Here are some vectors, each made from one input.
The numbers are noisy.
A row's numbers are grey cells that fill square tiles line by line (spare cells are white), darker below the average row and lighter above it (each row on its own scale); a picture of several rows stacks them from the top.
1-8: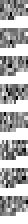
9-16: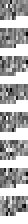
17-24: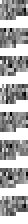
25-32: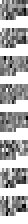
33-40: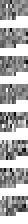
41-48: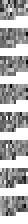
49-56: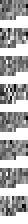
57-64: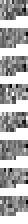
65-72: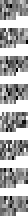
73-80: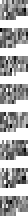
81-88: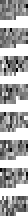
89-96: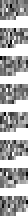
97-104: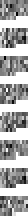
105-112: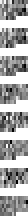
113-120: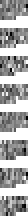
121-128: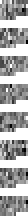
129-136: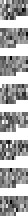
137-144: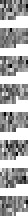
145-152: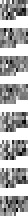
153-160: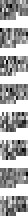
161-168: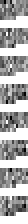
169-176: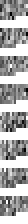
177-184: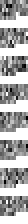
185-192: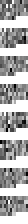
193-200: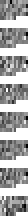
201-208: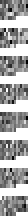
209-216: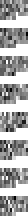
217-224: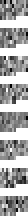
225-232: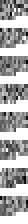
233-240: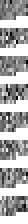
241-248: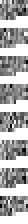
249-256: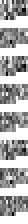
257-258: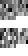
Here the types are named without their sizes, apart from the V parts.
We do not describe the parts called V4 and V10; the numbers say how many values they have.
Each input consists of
either a point on a line, or a true/false value and a value of V10, or a value of V4.
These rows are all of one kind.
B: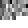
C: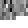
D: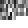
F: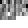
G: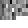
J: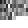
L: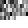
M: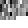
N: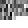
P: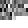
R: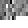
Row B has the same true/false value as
C, F, G and R.
